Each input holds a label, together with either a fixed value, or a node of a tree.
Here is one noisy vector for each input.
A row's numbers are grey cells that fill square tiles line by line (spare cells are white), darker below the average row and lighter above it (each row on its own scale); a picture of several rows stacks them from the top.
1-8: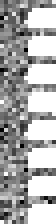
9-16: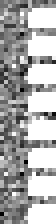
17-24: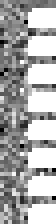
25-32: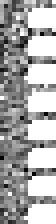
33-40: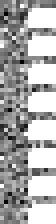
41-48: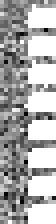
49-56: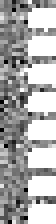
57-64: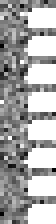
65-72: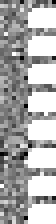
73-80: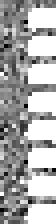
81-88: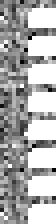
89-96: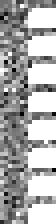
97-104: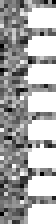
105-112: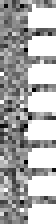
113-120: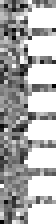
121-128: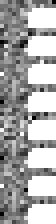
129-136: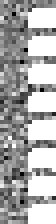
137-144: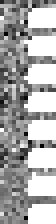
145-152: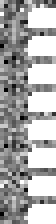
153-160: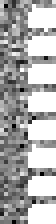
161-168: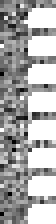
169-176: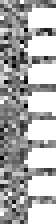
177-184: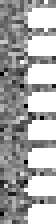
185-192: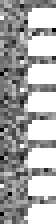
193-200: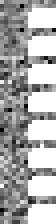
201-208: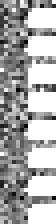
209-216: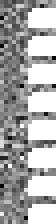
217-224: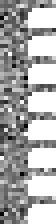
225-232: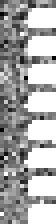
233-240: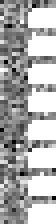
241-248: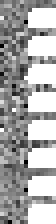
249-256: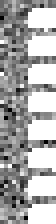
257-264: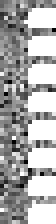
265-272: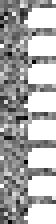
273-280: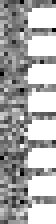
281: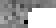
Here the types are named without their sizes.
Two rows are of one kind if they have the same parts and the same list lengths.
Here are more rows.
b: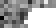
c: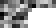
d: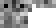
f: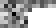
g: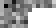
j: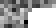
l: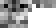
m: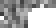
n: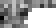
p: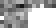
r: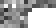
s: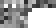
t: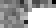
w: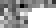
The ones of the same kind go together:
b, c, n
d, f, g, j, l, m, p, r, s, t, w

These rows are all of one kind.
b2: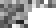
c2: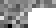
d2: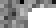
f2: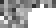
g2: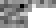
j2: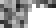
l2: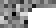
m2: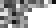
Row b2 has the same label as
g2 and m2.
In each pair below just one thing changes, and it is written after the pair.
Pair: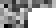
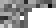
the label
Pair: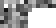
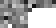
the node of the tree
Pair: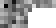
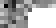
the node of the tree
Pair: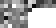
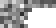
the node of the tree
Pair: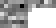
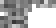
the node of the tree
